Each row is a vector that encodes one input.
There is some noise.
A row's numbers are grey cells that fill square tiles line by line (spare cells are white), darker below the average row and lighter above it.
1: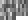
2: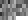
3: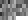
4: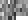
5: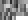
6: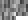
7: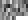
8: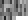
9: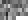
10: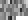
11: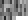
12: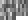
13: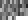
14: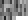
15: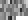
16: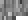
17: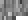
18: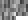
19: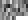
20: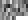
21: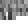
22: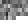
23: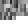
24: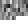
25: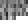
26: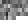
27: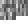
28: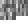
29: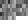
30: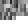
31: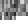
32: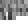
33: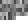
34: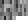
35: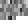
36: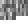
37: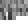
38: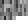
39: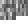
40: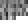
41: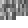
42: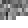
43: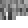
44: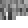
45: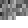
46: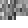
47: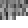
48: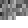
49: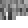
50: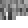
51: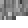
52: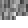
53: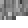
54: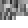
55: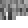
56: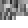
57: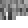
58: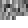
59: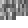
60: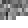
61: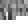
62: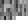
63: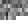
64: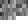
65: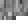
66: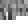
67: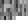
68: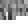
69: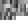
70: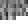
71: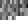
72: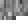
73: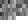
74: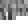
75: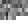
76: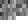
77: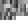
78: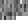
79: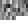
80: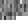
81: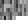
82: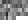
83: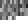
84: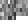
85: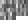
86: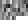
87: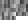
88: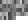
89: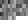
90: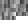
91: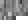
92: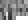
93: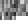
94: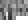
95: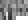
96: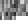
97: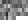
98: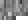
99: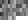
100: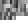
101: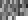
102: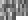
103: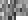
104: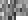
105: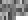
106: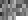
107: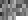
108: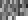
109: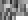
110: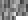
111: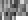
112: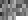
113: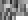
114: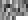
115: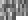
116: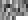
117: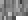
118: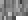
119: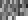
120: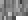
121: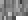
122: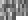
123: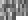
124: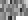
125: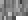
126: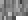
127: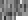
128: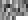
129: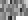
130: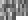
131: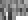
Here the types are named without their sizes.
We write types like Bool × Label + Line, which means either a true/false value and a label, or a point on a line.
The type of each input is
Bool × Bool × Bool × Bool.
